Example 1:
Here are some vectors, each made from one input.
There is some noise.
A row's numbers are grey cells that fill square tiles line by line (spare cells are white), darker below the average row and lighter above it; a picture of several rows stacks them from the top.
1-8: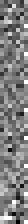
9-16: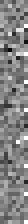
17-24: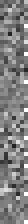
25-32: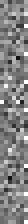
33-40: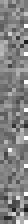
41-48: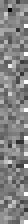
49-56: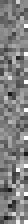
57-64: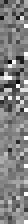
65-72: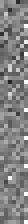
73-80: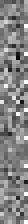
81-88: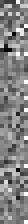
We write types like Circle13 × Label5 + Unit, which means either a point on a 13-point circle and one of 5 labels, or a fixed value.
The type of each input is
Bool × Line7.
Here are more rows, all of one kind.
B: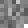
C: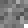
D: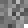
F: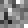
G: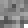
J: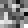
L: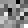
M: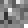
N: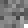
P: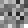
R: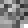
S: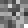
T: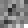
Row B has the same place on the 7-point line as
D and G.
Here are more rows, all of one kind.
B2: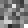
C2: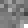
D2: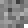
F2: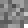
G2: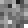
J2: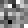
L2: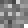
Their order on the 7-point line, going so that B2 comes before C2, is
J2, L2, D2, B2, G2, C2, F2.
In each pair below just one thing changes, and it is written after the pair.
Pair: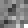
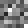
the true/false value
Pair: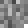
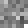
the true/false value
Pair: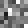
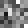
the place on the 7-point line
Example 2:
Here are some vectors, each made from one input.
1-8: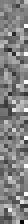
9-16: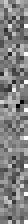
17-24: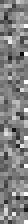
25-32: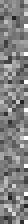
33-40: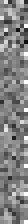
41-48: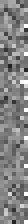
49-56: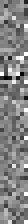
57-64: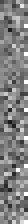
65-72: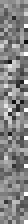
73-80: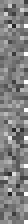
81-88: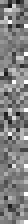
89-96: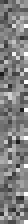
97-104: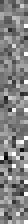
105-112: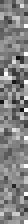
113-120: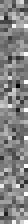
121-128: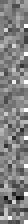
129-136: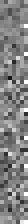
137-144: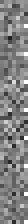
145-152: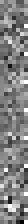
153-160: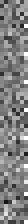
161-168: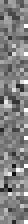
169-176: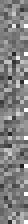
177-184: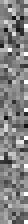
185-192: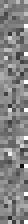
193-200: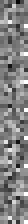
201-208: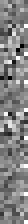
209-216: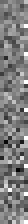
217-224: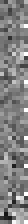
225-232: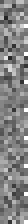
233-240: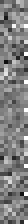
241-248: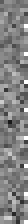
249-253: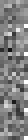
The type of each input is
List2(Line7).
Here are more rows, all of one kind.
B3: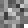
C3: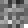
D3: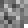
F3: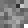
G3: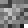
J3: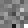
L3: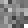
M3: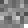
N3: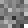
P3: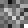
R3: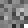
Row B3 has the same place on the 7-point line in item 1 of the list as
C3, F3 and M3.
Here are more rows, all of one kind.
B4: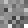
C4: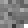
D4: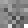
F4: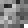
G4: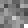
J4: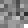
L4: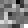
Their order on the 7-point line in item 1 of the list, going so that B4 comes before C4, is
B4, D4, C4, L4, J4, G4, F4.
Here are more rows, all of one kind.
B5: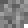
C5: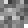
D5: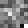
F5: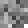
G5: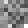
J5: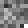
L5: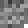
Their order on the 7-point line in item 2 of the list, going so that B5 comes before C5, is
F5, J5, B5, D5, L5, C5, G5.
